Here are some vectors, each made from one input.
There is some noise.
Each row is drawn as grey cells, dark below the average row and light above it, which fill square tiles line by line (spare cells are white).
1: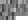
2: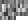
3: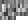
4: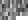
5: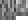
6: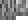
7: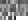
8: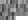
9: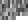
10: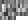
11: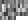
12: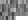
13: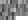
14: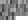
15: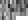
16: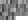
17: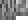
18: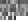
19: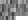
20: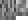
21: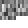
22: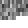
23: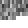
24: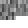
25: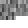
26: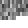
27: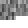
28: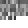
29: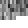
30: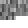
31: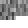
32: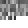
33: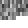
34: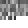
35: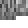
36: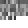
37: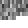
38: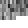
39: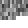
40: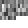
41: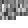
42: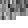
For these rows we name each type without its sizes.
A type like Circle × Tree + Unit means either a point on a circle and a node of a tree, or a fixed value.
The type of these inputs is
Circle.
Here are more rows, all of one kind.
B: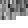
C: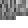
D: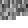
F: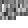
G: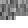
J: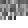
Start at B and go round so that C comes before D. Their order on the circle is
B, J, F, C, G, D.
